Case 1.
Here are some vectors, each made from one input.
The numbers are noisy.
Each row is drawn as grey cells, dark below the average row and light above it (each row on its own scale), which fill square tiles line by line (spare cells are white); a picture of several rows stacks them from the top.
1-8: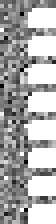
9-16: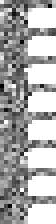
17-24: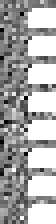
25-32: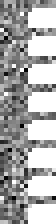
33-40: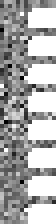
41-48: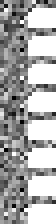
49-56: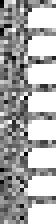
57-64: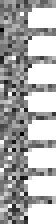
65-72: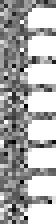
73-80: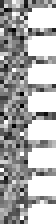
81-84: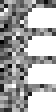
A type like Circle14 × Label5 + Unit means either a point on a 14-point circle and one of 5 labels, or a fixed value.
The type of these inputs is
Bool × Bool × Bool × Bool.
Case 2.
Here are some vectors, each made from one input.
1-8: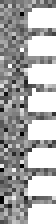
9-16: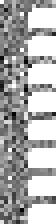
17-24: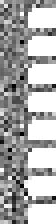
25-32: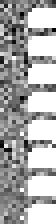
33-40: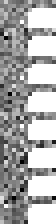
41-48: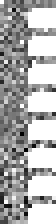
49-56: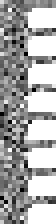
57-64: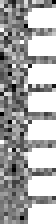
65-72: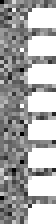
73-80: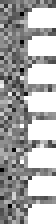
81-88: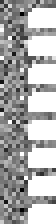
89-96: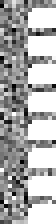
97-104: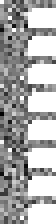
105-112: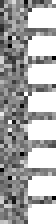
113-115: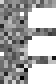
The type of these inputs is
Bool × Bool × Bool.
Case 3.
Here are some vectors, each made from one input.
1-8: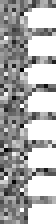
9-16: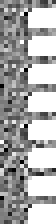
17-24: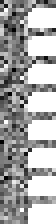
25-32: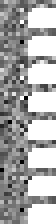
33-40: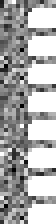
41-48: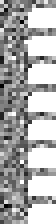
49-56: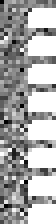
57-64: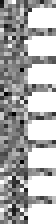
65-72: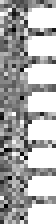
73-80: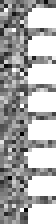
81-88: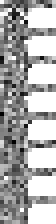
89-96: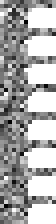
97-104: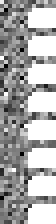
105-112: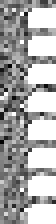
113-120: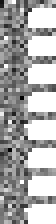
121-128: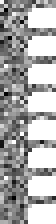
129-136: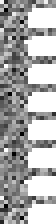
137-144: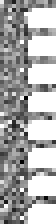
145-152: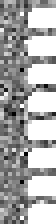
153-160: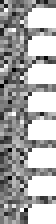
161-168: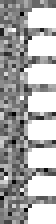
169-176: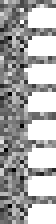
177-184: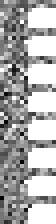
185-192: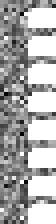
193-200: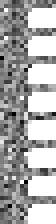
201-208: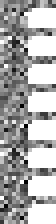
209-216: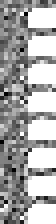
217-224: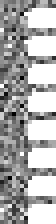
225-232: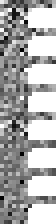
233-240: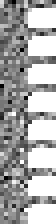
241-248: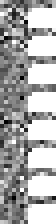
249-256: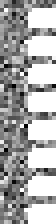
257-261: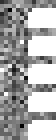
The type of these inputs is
Bool × Bool × Bool × Bool.
